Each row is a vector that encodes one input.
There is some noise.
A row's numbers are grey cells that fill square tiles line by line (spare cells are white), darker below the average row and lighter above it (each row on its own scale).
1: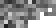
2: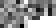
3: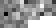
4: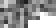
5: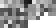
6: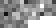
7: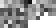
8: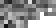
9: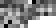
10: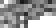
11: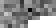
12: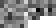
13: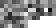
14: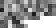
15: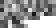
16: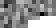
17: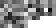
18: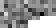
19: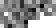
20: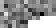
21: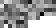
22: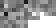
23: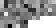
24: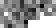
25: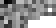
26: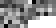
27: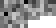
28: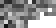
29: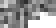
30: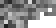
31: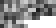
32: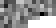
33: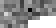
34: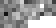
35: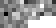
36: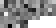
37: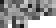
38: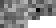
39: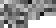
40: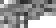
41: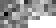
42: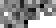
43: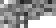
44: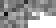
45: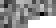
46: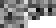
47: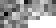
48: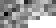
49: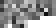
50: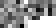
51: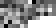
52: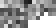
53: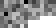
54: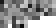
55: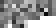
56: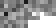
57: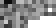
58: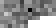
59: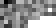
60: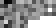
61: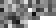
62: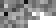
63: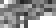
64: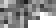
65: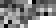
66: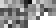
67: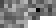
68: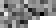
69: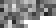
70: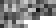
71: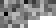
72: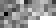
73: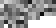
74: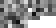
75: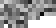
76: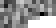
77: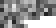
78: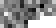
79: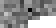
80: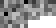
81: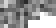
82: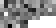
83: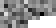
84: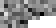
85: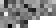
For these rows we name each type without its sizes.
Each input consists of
either a node of a tree, or four true/false values.
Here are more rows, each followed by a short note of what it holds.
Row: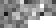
four true/false values
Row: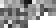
four true/false values
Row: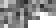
four true/false values
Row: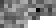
a node of a tree
